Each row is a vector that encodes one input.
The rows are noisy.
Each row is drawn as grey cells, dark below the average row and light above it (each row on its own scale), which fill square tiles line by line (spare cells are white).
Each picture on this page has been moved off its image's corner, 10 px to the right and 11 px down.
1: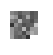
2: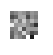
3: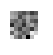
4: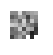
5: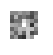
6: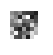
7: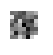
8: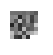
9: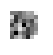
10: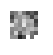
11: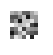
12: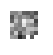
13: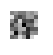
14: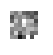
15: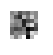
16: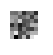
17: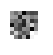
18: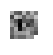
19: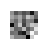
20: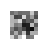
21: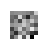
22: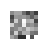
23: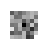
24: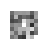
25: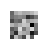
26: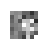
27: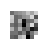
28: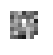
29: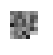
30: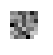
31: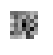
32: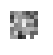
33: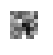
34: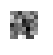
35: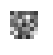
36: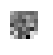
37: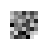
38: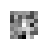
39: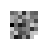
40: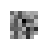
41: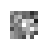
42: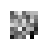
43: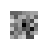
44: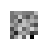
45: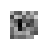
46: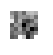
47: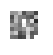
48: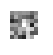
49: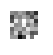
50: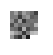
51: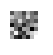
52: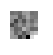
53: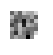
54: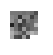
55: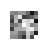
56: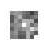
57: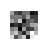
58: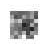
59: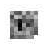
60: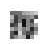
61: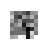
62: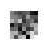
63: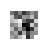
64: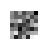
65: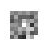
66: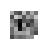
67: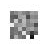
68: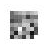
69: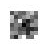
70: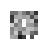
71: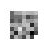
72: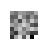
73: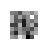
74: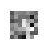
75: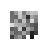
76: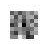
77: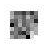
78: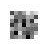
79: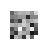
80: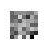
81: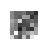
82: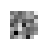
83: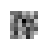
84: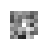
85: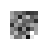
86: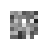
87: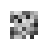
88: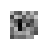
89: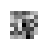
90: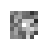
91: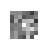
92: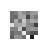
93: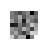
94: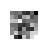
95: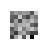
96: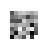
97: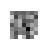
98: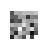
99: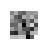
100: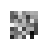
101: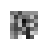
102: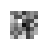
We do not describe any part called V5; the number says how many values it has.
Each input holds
a list of up to two items, each a true/false value and a value of V5.
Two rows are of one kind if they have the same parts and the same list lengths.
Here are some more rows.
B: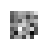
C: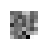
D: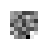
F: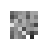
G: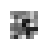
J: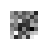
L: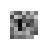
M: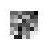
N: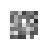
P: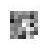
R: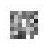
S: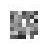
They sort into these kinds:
B, F, N, P, R, S
C, D, G, J, M
L

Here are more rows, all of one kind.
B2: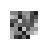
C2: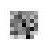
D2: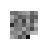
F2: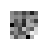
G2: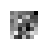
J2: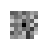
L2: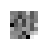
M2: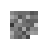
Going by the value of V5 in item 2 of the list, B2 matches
C2 and G2.
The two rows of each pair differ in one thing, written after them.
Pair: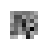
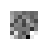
the true/false value in item 1 of the list
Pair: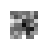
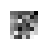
the true/false value in item 1 of the list
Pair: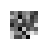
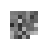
the value of V5 in item 2 of the list
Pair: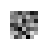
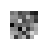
the value of V5 in item 2 of the list
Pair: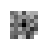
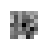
the value of V5 in item 2 of the list
